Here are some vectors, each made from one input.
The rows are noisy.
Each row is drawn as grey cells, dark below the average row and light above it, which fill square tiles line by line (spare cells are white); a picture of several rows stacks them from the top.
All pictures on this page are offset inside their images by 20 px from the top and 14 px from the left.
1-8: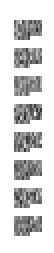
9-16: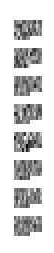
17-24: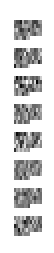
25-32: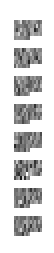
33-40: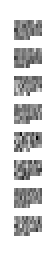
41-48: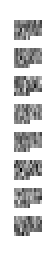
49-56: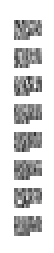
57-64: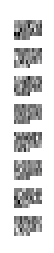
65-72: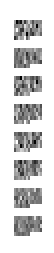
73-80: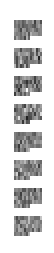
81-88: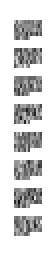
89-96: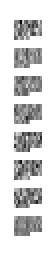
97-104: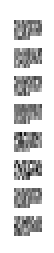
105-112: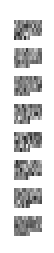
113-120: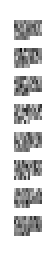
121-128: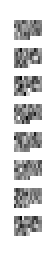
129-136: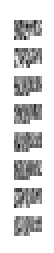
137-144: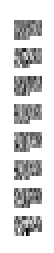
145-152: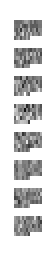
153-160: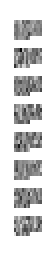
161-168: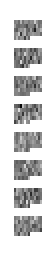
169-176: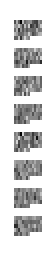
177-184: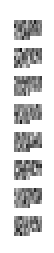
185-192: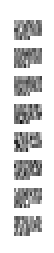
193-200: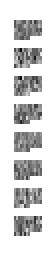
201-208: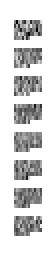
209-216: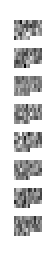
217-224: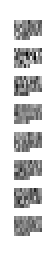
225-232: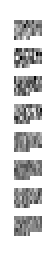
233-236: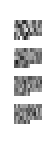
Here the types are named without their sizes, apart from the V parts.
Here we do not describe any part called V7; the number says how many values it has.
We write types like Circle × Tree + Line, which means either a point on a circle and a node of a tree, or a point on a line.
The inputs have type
(Bool × Circle + Tree) × V7 + Line.
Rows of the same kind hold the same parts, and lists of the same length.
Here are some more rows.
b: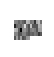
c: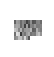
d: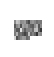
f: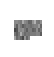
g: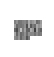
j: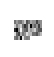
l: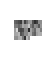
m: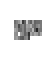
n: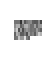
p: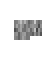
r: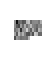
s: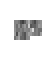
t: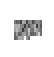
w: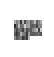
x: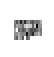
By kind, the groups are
b, m, r, s
c, l, n, t, x
d, f, g, j, p, w

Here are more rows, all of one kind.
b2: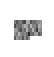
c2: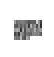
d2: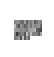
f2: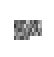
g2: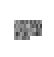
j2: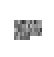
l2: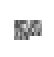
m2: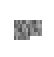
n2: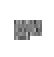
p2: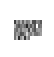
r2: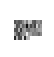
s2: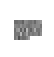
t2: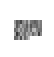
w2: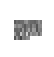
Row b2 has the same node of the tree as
c2, f2, m2 and w2.
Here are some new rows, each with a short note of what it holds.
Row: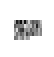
a point on a line
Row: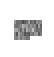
a node of a tree and a value of V7
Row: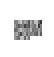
a point on a circle, a true/false value and a value of V7
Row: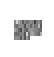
a node of a tree and a value of V7
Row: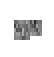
a node of a tree and a value of V7
